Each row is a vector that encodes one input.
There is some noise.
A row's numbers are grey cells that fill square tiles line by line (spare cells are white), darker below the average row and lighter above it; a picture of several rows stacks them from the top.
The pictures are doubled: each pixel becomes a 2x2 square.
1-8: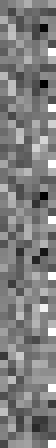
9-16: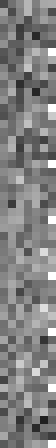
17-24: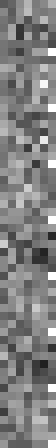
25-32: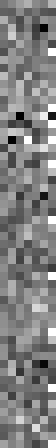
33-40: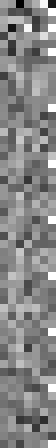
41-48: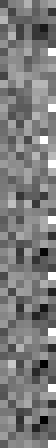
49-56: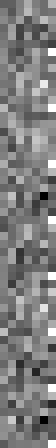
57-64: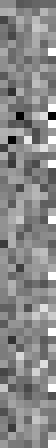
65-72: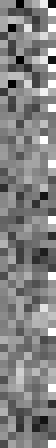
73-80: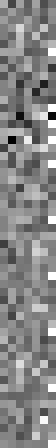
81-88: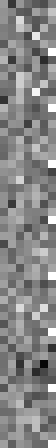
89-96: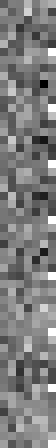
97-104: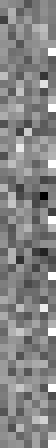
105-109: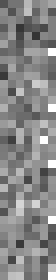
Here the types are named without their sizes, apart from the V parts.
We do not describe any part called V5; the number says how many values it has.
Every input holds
a list of items, each a true/false value and a value of V5.
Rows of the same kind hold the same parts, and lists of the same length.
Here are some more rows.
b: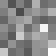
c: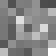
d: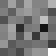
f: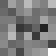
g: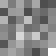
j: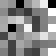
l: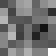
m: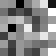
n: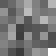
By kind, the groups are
b, c, g
d, f, l, n
j, m

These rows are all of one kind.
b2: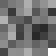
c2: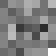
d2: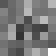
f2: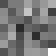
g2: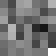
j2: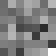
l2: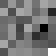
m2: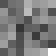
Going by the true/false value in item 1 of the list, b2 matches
g2 and l2.
